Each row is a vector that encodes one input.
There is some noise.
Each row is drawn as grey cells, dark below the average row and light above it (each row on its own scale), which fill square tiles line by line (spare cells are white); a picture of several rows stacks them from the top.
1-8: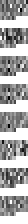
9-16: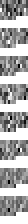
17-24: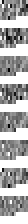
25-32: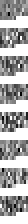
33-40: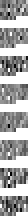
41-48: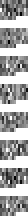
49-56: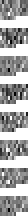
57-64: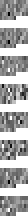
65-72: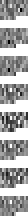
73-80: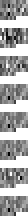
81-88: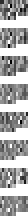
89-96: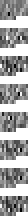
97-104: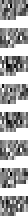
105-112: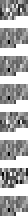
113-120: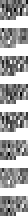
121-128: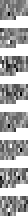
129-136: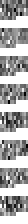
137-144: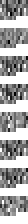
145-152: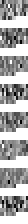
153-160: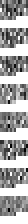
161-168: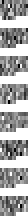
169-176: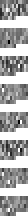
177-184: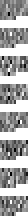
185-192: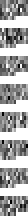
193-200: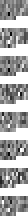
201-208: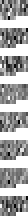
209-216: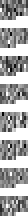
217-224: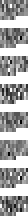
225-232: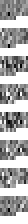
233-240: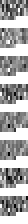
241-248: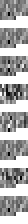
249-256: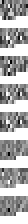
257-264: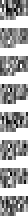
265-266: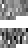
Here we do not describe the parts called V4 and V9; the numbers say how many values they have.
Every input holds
either a point on a 7-point line, or a point on an 8-point line and a value of V9, or three true/false values, or a value of V4.
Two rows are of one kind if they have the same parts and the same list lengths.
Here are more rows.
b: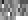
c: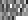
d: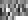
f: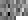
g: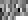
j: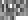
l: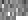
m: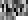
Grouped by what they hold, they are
b, l
c, j, m
d, g
f

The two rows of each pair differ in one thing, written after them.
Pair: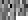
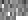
the place on the 8-point line
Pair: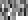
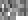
the place on the 8-point line
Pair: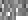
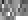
the value of V9
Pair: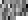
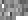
the place on the 8-point line
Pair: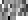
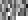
the value of V9
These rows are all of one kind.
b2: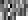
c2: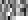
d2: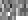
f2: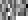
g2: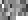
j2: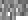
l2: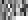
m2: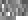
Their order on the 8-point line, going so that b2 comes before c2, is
b2, l2, f2, c2, g2, d2, m2, j2.
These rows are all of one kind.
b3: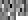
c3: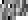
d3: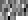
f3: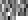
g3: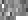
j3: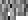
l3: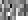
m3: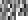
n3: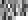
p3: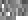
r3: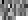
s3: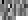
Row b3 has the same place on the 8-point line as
d3, f3 and j3.
